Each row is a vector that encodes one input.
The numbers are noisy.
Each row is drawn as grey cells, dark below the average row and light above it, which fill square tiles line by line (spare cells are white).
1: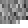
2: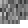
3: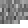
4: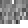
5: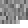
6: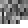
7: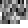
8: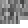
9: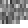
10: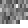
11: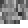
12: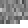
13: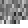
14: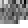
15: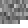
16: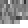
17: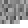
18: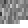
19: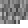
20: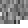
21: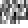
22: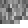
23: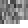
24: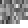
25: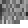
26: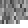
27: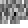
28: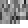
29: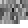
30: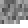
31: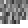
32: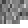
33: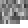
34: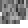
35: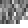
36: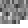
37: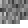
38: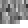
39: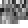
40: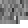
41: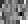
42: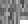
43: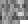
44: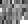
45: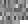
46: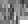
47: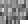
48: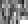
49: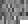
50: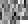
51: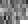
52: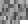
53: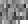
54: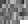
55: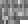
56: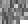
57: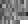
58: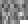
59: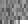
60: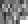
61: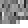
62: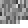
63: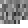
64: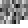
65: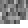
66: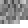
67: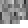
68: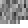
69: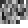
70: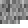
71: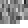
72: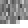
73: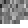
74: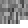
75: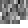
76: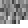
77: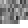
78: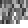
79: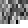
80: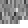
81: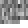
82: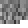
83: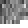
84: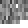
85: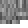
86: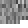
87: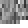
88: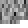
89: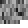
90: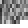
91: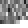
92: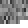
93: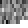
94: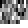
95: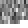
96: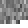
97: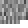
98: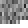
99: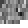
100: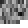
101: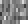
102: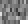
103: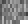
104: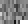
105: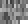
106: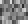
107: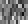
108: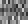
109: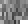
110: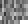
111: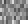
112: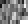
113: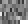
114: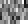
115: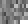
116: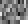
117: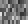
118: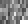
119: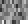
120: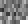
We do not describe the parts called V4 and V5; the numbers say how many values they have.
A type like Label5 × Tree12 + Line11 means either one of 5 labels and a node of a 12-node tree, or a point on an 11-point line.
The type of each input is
Bool × V4 × V5 + Circle6.
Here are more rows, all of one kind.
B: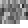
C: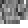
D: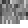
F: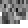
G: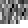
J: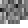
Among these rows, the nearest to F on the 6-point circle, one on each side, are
C and J.
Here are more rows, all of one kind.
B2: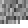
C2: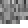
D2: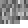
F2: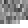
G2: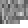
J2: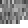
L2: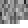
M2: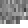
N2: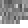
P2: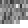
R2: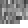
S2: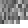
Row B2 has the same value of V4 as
C2, D2, M2 and N2.
